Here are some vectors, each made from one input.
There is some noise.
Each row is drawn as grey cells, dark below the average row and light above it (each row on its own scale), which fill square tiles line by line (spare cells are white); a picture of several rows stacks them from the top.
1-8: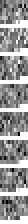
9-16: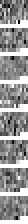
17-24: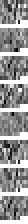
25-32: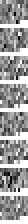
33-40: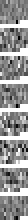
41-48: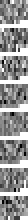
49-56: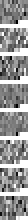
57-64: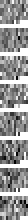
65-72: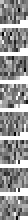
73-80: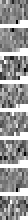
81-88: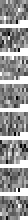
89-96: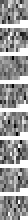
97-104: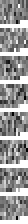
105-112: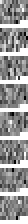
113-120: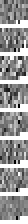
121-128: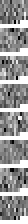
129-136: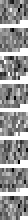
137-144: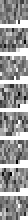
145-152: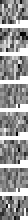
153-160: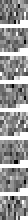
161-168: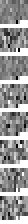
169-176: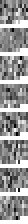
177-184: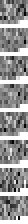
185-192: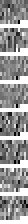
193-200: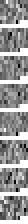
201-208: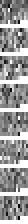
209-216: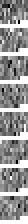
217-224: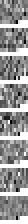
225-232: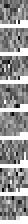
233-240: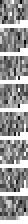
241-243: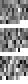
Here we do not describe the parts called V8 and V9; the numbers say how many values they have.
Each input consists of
a value of V9, together with either a point on a 5-point circle and a true/false value, or a value of V8.
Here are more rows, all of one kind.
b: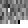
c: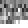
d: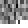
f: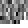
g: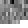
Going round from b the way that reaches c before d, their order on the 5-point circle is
b, g, c, f, d.
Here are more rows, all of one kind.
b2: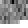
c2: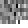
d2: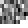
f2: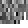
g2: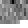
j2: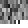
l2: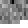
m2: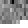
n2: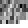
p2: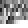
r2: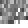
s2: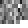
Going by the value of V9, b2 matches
g2, l2 and m2.
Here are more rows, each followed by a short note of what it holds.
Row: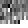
a point on a 5-point circle, a true/false value and a value of V9
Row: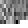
a value of V8 and a value of V9
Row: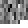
a value of V8 and a value of V9
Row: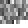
a point on a 5-point circle, a true/false value and a value of V9
